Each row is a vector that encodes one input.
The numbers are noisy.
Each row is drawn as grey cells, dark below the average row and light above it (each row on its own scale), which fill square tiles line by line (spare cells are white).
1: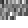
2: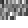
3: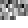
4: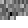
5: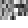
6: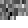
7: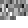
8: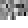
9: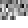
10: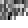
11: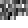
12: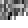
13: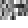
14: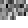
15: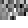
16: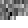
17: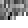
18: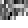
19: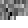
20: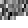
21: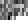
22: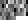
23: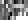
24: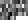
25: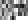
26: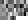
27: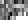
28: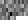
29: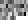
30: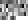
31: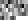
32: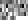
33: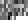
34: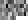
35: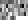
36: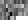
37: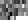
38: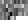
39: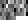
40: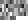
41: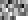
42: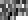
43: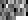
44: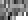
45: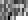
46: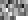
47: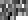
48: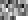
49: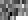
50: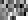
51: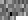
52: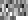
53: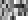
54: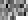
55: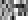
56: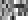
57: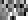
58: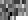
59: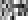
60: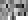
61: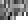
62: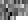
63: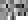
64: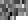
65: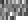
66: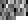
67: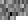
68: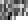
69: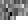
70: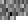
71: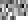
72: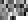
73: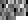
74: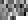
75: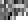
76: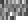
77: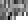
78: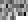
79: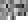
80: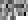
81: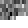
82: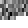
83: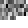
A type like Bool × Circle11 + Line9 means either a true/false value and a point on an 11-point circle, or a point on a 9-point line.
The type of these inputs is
Bool × (Tree8 + Unit).
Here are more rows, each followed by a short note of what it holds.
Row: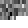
a node of an 8-node tree and a true/false value
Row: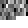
a true/false value
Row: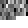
a true/false value
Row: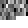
a true/false value
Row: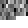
a true/false value
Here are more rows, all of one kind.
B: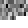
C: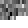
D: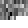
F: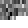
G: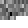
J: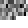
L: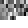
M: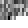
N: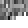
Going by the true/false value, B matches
J and L.
